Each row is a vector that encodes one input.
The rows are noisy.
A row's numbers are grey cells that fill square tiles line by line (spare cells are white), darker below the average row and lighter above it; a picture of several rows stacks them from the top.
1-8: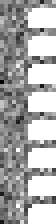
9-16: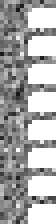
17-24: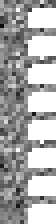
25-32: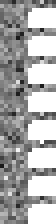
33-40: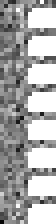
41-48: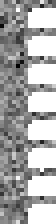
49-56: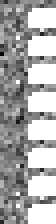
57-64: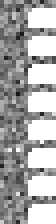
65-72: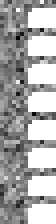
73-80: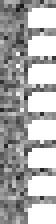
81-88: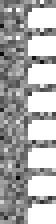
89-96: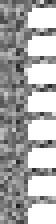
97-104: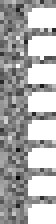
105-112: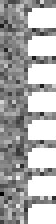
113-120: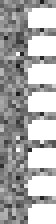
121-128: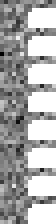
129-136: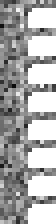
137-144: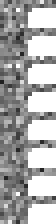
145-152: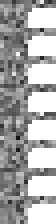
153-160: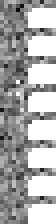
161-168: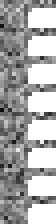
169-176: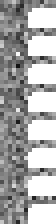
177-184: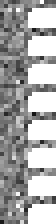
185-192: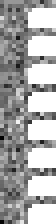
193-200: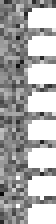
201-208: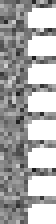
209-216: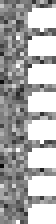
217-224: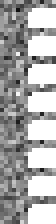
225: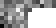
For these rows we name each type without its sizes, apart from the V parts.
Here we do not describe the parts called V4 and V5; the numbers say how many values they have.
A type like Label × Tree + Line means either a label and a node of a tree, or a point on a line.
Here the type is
Bool × Bool × Bool × V5 + (Line + V4) × Tree.
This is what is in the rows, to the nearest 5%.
About 50% of them hold a node of a tree, together with either a point on a line, or a value of V4. The rest hold three true/false values and a value of V5.
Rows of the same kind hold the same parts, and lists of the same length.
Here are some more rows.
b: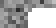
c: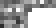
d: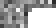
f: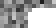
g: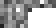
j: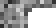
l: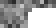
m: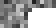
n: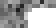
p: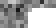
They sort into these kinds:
b, f
c, d, g, j, l, m
n, p

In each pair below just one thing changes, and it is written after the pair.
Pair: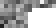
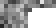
one of the three true/false values
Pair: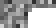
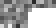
one of the three true/false values
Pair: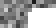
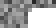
one of the three true/false values
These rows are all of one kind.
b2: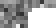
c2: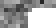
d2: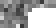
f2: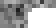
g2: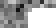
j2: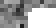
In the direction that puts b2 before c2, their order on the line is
b2, d2, j2, c2, g2, f2.
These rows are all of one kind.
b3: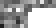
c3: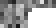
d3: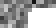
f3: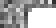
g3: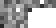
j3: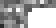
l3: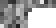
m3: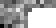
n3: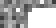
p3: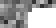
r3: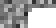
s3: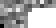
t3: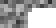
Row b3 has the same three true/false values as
g3, j3 and n3.
